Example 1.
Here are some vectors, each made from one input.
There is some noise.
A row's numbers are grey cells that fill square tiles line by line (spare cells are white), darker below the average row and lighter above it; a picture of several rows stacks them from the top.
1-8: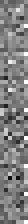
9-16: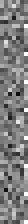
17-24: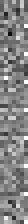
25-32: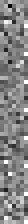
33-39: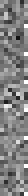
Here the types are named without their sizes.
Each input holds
a point on a line, together with either a fixed value, or three true/false values.
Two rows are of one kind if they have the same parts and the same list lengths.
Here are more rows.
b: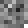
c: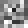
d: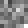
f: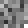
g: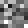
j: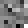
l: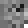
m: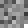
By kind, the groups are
b, d, f, g, j, l
c, m

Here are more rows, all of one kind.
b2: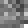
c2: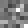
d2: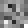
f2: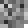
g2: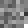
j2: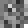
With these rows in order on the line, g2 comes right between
b2 and c2.
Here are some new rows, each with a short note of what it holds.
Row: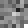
a point on a line and three true/false values
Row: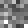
a point on a line and three true/false values
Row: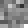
a point on a line
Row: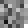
a point on a line and three true/false values
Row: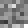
a point on a line
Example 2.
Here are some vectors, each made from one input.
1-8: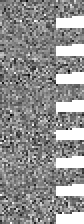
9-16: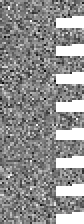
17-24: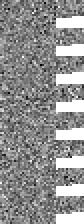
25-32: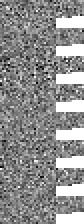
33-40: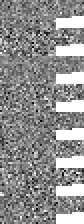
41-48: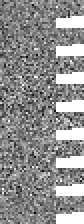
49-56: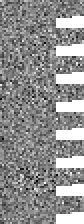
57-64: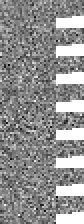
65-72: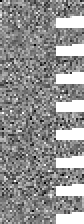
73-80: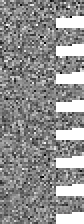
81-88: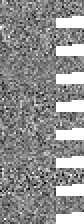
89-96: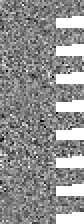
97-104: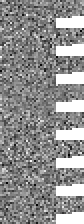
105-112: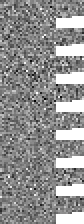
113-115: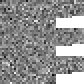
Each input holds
a node of a 15-node tree, together with either a fixed value, or three true/false values.
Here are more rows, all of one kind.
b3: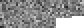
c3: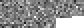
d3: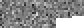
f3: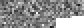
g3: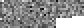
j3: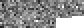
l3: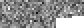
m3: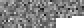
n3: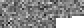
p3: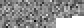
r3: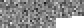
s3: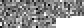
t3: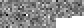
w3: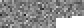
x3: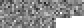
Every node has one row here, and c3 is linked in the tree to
f3.
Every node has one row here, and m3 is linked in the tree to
n3.
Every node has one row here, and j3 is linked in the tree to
b3 and s3.
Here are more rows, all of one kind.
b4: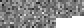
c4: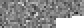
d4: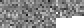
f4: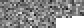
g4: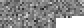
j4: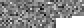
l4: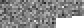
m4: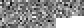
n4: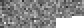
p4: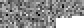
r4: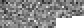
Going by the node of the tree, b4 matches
f4, l4, n4 and r4.
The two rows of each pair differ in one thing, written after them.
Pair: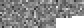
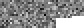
the node of the tree
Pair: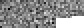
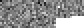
the node of the tree
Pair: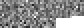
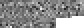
one of the three true/false values
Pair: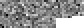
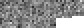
the node of the tree
